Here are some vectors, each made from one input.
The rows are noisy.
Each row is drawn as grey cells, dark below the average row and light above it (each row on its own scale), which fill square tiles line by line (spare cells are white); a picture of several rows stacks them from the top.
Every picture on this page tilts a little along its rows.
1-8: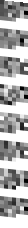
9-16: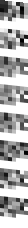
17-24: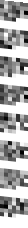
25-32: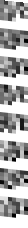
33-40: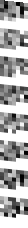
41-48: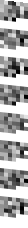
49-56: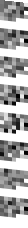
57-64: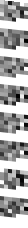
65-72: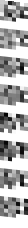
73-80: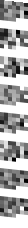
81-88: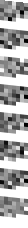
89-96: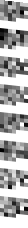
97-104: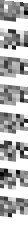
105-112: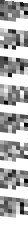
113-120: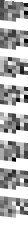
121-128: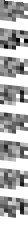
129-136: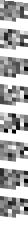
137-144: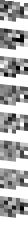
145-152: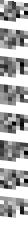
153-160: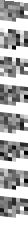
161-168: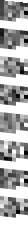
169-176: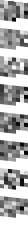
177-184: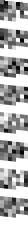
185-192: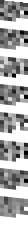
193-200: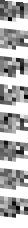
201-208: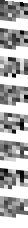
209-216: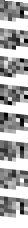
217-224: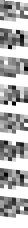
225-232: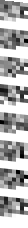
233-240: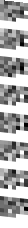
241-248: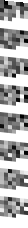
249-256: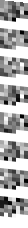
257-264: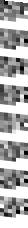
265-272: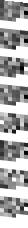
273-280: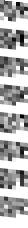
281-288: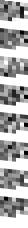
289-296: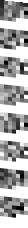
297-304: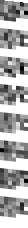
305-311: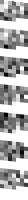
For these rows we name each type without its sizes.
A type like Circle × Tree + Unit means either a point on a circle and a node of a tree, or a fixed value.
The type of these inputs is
List(Bool × Line).
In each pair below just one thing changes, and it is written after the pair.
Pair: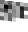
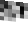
the place on the line in item 2 of the list
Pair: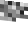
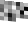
the true/false value in item 1 of the list
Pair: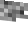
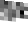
the true/false value in item 2 of the list
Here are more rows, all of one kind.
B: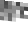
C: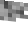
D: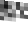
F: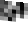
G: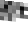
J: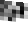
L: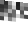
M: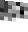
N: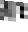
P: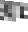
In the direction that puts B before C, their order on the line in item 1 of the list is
L, D, M, P, N, G, B, C, J, F.
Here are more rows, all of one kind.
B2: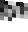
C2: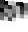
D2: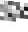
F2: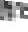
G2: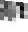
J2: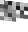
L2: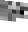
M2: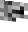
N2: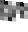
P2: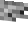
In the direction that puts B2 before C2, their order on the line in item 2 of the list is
N2, J2, F2, B2, C2, P2, D2, L2, M2, G2.
